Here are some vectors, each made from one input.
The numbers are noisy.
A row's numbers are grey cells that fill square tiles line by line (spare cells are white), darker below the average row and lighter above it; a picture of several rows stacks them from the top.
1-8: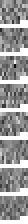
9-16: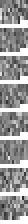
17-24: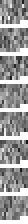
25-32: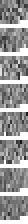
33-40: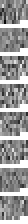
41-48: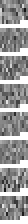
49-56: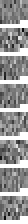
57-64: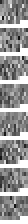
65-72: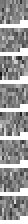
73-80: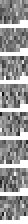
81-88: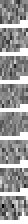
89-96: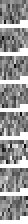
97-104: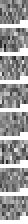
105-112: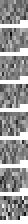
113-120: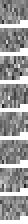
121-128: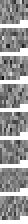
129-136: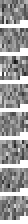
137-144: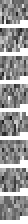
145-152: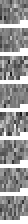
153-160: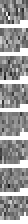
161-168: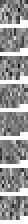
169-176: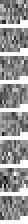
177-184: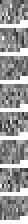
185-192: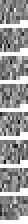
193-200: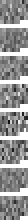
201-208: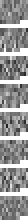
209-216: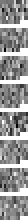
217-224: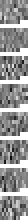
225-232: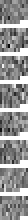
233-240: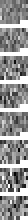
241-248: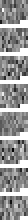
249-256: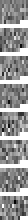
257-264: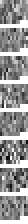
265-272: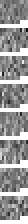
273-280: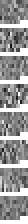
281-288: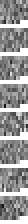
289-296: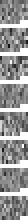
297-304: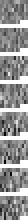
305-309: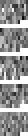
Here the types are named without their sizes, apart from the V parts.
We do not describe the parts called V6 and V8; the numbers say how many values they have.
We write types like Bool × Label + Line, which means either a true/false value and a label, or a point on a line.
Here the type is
Bool × (Tree + V6) + Circle × V8.
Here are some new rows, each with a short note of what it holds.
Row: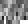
a point on a circle and a value of V8
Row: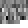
a true/false value and a value of V6
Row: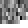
a true/false value and a value of V6
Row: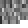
a node of a tree and a true/false value
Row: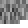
a true/false value and a value of V6
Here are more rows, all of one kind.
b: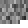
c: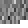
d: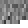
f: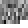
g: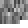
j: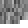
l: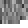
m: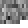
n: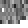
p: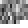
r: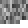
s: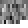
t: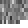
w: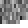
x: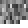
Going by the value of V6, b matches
c, d, g and w.
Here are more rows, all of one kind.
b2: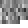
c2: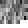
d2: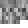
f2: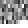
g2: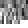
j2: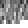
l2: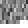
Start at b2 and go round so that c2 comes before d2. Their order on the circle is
b2, f2, g2, l2, j2, c2, d2.
